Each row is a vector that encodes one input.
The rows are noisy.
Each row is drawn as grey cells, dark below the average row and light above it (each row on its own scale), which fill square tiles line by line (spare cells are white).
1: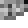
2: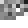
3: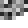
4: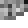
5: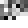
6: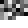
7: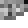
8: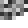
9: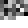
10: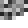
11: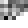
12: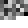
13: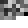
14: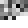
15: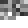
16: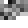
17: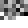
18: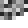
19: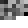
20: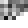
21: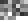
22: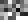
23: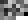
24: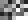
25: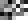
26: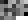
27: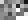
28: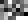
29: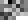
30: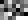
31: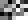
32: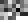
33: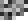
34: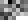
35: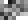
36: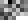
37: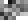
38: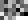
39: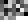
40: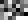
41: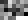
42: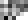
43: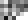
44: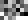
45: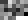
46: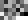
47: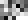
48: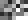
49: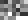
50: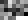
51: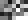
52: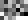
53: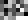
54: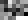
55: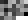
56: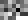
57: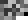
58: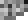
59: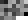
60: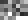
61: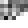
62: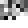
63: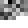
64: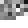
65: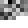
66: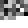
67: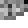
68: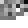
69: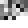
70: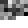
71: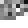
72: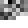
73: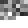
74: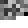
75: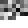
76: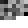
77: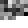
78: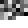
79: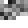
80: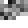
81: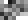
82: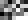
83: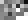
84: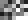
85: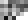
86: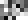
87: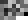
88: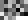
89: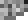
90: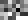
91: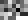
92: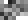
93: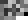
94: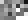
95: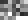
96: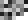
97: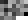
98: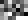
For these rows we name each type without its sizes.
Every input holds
either a point on a circle, or three true/false values.
